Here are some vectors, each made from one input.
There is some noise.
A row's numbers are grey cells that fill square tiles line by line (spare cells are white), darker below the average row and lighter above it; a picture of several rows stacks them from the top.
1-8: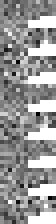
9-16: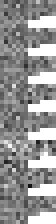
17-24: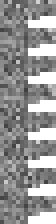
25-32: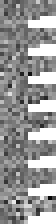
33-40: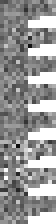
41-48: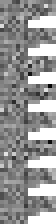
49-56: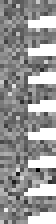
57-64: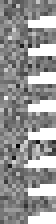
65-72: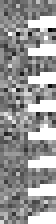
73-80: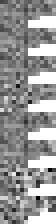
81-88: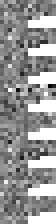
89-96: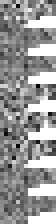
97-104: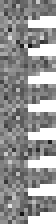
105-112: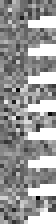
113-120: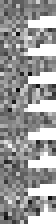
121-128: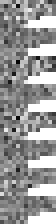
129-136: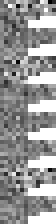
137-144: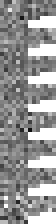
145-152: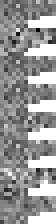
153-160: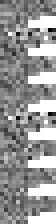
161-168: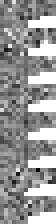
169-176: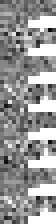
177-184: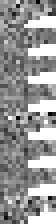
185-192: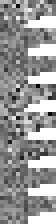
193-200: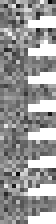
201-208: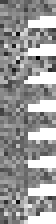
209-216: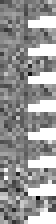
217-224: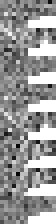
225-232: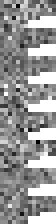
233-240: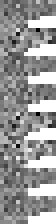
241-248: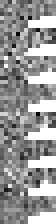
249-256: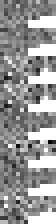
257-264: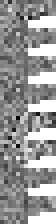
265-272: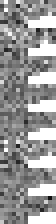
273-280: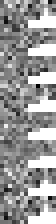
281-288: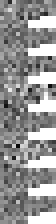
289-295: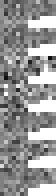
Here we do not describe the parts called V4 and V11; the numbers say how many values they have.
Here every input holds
either a point on a 10-point circle, or a fixed value, or a point on each of two 6-point lines, or a true/false value, a value of V4 and a value of V11.
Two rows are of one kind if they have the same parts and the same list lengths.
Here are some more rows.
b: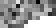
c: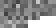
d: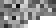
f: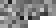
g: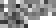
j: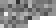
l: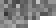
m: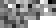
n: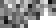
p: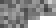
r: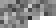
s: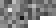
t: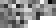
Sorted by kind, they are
b, d, m, n, t
c, l, p
f, j, r, s
g

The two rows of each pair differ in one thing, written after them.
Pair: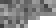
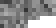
the value of V4
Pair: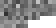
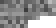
the true/false value
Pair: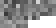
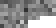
the true/false value
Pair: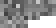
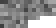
the true/false value
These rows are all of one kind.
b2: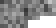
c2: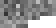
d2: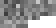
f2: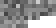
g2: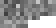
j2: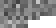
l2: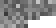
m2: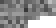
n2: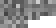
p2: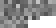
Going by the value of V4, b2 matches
c2, j2, l2 and m2.
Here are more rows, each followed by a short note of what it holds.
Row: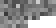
a true/false value, a value of V4 and a value of V11
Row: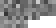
a true/false value, a value of V4 and a value of V11
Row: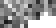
a point on a 10-point circle
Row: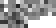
a fixed value
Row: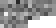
a point on each of two 6-point lines
